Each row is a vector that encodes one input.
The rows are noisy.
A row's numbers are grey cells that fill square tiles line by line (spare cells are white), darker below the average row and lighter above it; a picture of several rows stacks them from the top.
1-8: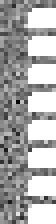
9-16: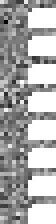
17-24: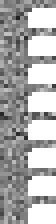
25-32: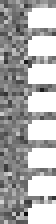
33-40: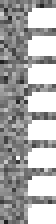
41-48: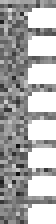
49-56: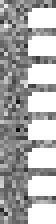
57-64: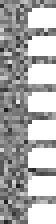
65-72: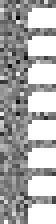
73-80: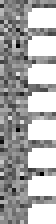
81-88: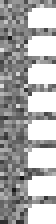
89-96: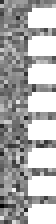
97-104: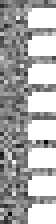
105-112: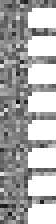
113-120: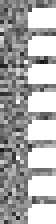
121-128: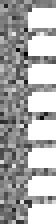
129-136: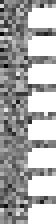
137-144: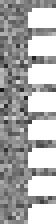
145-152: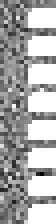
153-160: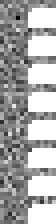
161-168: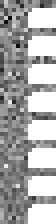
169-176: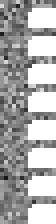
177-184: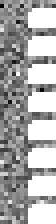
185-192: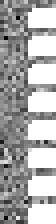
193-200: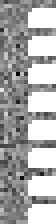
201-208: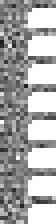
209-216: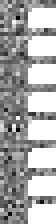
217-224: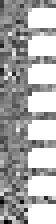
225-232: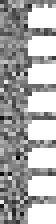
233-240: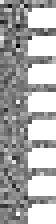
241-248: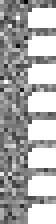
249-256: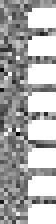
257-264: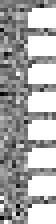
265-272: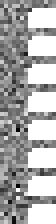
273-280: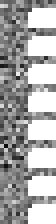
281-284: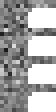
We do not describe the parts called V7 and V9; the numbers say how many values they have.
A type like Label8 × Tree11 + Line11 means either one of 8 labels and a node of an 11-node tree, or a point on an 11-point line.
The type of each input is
(Bool × (Line8 + V9) + V7) × Line8.
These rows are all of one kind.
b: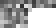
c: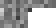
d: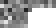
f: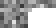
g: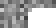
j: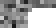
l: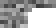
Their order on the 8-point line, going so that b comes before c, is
l, j, b, c, d, f, g.
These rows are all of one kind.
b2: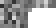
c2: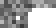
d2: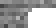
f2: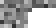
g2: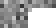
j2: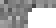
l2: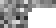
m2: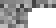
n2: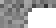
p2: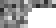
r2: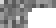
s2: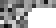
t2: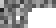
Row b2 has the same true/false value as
c2, d2 and g2.
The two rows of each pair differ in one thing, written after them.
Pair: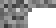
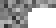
the place on the 8-point line
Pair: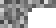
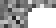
the value of V9
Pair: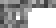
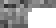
the value of V9
